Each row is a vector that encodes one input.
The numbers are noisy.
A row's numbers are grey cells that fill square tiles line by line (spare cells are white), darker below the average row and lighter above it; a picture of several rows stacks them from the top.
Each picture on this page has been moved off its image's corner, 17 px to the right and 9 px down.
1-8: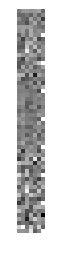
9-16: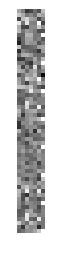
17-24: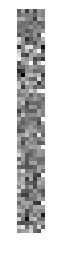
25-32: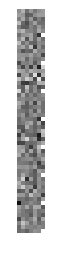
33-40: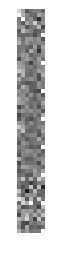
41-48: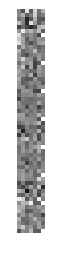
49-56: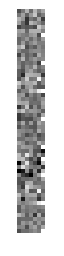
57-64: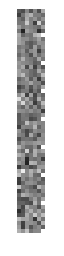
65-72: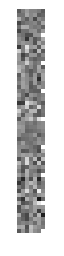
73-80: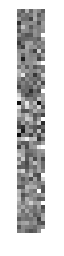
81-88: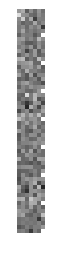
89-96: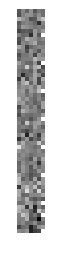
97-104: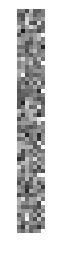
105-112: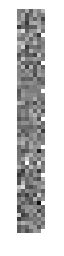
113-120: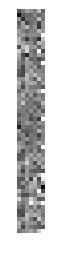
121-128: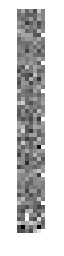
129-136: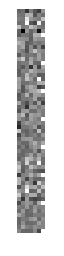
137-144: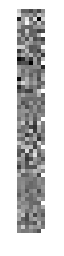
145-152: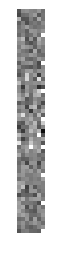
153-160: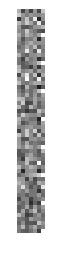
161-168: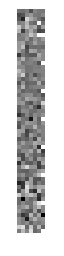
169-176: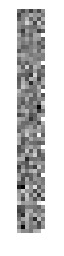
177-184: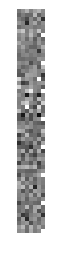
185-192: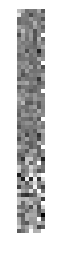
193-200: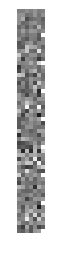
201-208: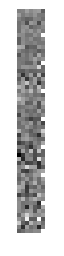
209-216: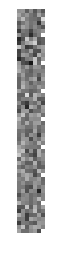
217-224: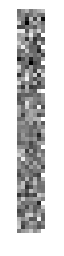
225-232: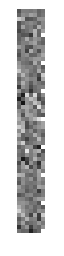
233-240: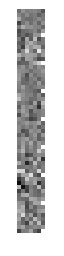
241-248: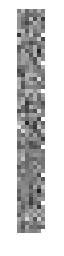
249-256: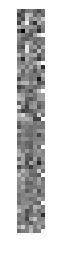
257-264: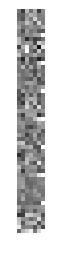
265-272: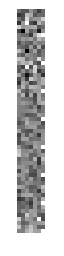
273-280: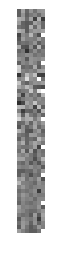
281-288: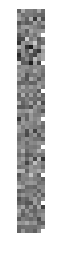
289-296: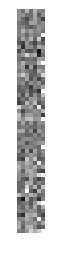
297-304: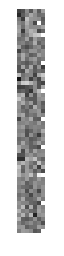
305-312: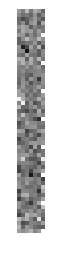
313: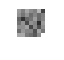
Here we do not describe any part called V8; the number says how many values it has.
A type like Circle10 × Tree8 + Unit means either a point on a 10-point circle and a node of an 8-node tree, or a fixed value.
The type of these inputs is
Line5 × Line5 × Line5 + Line7 × V8.
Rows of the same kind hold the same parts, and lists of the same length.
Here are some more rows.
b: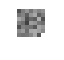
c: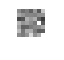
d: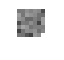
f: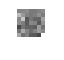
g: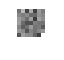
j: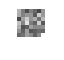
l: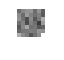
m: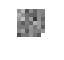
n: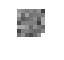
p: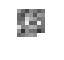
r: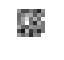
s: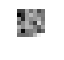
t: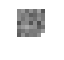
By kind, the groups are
b, d, f, g, l, m, n, t
c, j, p, r, s

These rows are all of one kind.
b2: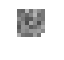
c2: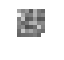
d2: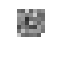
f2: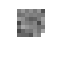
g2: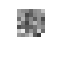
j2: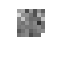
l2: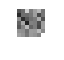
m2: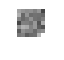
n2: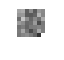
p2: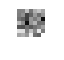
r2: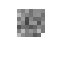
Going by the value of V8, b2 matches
c2 and j2.
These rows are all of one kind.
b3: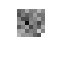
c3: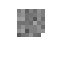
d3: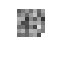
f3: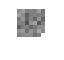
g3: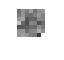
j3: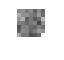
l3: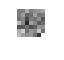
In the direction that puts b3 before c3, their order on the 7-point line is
d3, l3, g3, j3, f3, b3, c3.
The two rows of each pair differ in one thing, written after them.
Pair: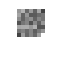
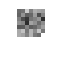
the place on the 7-point line
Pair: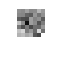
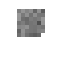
the place on the 7-point line
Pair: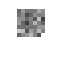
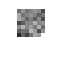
the place on the 7-point line
